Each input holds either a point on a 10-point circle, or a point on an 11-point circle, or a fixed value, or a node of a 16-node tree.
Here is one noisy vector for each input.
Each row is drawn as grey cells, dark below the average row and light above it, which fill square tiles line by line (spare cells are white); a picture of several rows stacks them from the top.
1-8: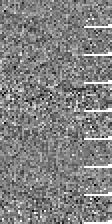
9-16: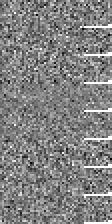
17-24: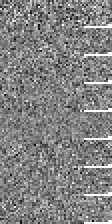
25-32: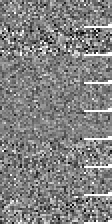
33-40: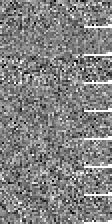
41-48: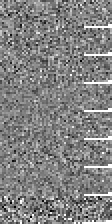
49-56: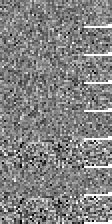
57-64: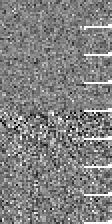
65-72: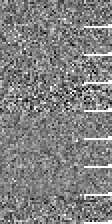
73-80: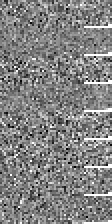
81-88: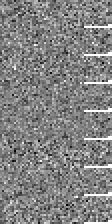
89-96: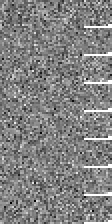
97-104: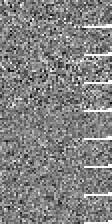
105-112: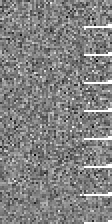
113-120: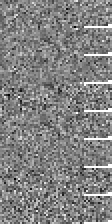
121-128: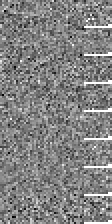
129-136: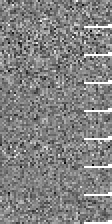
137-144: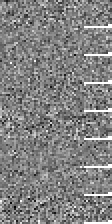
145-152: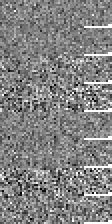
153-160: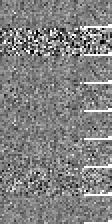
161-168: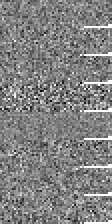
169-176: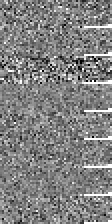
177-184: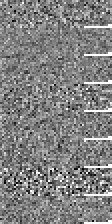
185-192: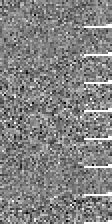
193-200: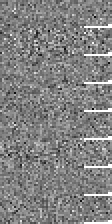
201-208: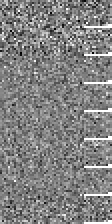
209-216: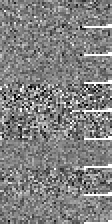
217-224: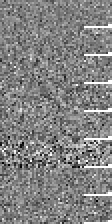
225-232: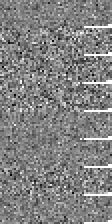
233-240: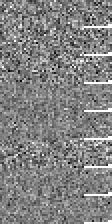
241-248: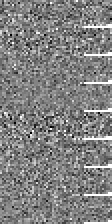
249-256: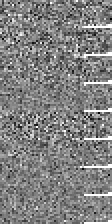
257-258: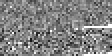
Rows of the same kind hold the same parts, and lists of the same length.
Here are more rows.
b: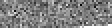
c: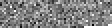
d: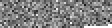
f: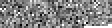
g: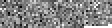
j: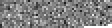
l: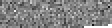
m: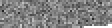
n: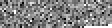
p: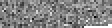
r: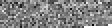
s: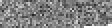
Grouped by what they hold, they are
b, n, p
c, j, l, r
d
f, g, m, s

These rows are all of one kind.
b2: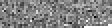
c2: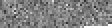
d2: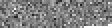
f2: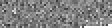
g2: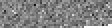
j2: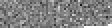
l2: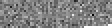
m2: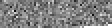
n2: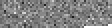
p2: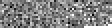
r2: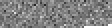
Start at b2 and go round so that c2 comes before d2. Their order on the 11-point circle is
b2, j2, p2, l2, m2, c2, n2, r2, g2, f2, d2.
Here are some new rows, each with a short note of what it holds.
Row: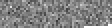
a node of a 16-node tree
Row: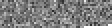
a node of a 16-node tree
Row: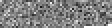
a node of a 16-node tree
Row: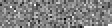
a point on a 10-point circle
